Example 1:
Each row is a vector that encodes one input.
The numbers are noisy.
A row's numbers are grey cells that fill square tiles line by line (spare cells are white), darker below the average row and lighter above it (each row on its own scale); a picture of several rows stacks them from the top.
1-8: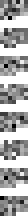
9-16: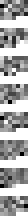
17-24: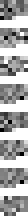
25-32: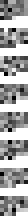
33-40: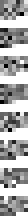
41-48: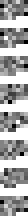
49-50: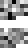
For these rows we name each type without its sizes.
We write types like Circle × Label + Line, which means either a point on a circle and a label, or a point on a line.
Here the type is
Label.
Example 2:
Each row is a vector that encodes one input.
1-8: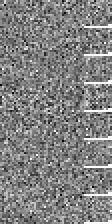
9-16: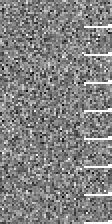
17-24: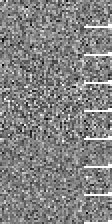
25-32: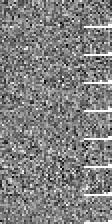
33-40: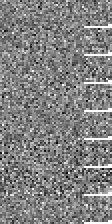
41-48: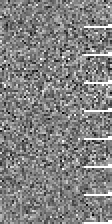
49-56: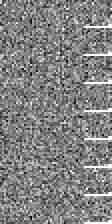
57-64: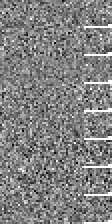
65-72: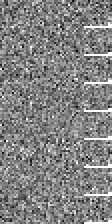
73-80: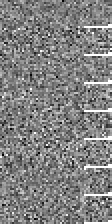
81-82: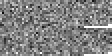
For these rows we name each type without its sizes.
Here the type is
Tree.
